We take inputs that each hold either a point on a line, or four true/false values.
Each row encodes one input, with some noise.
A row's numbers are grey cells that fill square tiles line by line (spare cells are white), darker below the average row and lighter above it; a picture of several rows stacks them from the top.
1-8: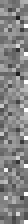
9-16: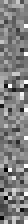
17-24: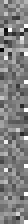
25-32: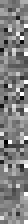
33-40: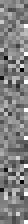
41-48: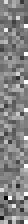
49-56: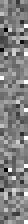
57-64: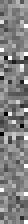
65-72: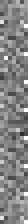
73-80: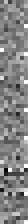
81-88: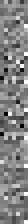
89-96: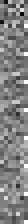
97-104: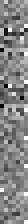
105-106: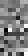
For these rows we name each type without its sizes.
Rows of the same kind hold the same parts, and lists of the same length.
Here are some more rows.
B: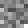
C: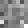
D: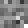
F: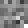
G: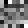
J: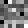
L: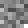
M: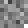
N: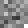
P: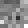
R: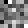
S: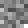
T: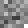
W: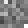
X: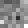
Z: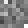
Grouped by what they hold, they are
B, C, D, F, L, M, N, P, S, T, W, X, Z
G, J, R

